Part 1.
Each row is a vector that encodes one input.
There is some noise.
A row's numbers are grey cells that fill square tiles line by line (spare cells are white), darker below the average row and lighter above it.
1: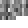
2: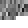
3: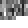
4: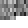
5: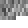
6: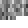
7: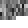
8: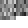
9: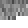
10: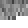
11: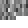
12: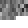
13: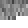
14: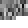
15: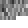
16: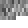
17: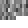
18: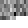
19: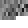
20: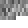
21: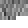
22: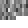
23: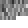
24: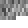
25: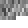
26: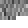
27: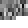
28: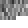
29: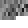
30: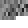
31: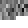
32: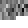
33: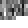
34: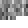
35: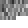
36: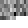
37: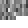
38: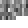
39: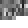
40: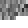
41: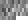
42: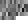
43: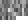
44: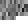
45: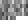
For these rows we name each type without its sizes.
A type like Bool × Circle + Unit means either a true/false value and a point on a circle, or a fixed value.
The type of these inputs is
Label × Label.
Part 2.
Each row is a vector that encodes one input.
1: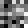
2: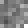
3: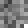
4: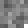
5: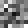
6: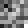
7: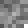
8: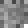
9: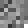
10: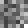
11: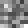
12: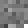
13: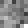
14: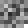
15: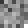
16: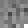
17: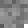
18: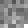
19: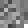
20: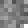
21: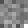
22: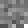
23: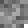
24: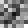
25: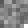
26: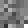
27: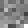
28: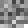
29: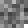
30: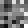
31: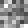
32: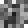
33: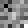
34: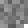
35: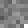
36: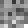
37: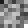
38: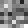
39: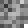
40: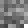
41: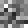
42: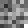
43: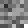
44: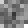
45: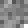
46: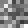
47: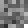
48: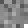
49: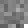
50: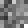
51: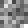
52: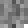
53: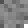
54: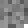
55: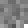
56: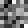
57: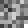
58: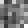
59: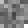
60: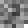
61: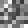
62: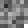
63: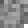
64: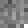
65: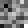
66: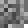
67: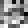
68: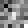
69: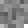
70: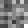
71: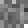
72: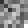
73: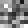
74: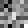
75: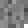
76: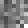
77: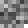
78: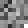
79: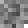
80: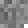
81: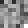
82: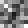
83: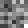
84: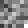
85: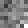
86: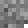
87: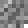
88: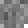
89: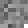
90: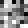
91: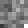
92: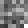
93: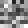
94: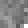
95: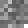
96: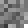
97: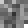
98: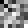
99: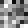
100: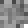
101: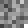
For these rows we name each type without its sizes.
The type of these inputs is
Bool × Bool × Bool + Label.
